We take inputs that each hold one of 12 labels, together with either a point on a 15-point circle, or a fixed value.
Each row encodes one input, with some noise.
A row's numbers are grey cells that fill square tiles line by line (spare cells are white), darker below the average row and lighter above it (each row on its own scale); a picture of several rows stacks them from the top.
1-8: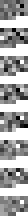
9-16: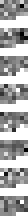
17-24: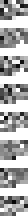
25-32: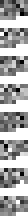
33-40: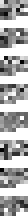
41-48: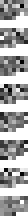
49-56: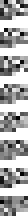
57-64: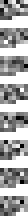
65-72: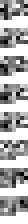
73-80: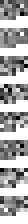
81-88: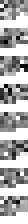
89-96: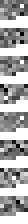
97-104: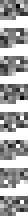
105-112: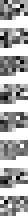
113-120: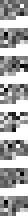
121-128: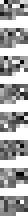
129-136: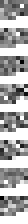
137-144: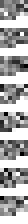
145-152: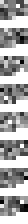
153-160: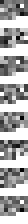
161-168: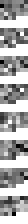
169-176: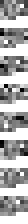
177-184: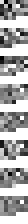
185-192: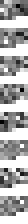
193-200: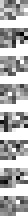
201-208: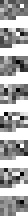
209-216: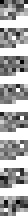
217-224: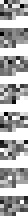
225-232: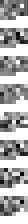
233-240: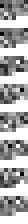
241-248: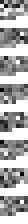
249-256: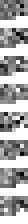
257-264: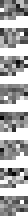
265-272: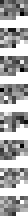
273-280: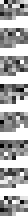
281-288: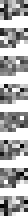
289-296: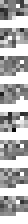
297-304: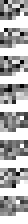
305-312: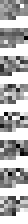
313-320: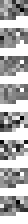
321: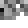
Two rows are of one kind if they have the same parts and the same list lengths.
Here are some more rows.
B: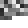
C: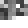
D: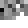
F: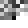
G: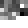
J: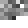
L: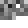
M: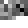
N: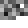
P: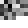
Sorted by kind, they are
B, C, D, L, P
F, G, J, M, N

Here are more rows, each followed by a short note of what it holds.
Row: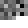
one of 12 labels
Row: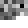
one of 12 labels
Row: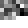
a point on a 15-point circle and one of 12 labels
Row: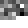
a point on a 15-point circle and one of 12 labels
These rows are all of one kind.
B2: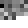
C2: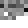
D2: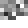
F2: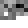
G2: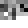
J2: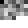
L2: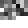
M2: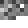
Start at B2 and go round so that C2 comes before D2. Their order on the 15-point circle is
B2, C2, G2, F2, L2, M2, D2, J2.
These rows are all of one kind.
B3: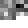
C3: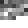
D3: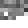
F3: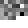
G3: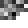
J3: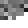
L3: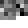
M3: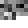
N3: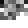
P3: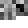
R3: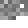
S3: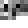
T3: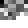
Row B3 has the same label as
N3 and T3.
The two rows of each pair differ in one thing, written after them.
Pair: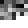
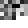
the place on the 15-point circle
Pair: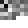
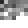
the label
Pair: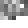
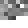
the label
